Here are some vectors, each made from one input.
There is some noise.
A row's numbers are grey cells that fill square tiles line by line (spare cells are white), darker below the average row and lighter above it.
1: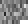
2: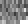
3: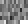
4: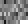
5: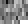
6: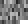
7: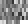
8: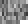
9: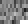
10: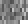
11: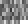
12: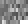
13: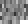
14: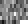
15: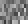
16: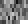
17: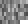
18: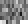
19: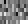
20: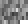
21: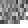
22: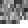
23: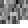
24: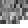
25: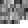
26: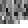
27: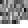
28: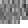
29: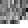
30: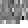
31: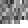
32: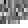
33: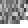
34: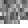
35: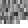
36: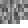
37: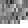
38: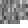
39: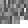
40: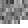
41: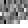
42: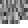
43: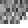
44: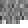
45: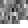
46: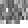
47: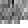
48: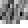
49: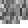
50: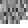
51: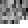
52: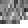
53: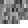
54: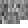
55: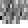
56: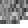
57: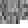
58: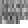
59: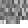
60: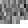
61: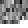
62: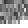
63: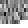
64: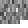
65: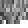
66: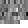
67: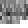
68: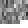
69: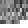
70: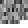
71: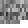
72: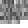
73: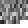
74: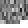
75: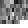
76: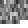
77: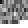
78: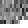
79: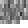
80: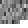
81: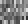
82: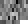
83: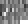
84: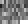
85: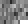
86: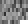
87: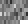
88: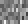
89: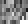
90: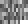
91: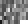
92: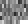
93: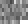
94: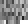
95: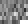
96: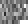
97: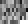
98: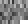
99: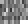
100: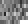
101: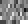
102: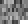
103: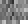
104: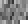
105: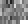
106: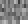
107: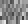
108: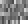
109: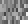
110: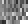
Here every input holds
either a node of each of two 10-node trees, or a node of an 11-node tree.
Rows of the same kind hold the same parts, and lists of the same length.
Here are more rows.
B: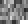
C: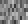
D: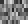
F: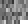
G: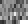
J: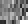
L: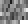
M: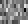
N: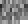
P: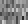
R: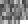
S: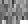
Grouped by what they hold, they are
B, C, D, G, J, M
F, L, N, P, R, S

